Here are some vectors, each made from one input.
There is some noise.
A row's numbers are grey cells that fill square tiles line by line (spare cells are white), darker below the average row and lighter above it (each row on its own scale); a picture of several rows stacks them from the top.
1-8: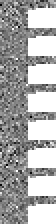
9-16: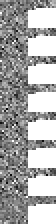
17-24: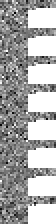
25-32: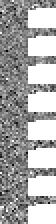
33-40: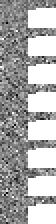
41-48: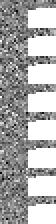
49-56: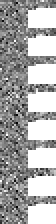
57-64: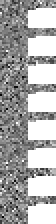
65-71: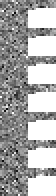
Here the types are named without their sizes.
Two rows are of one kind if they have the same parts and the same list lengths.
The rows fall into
2 kinds.
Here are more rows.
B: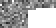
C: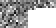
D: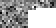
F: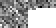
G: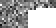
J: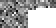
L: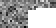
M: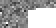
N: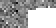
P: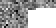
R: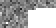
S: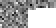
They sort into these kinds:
B, D, F, G, L, S
C, J, M, N, P, R

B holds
a point on a circle and a label.
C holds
a label.
